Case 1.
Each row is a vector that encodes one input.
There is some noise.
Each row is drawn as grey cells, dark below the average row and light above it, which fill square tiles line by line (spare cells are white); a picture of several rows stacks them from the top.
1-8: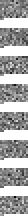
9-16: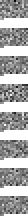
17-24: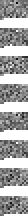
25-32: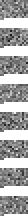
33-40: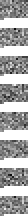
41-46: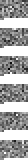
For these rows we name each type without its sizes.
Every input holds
a point on each of two lines.
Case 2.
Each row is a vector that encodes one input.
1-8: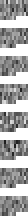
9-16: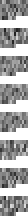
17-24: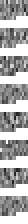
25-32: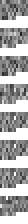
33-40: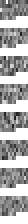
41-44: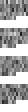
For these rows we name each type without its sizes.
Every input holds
a point on a line.
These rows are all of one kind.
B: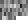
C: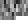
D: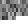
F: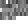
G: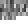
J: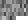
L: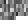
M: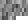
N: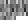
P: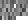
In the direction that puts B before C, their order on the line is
D, M, N, G, P, B, J, F, L, C.
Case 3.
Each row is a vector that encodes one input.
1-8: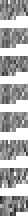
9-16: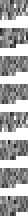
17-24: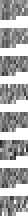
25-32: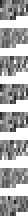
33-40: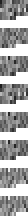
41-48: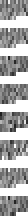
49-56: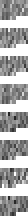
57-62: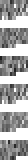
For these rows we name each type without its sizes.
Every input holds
a point on a line.
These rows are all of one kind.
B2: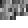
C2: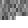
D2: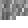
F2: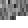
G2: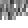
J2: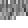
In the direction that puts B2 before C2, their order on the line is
B2, F2, C2, D2, J2, G2.
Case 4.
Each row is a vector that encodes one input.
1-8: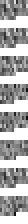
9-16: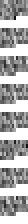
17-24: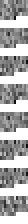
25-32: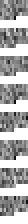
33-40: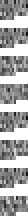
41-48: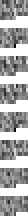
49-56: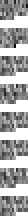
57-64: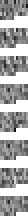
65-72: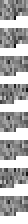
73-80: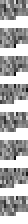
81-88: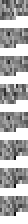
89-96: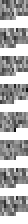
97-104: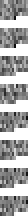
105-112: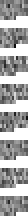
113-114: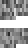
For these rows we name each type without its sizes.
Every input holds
a point on a line.
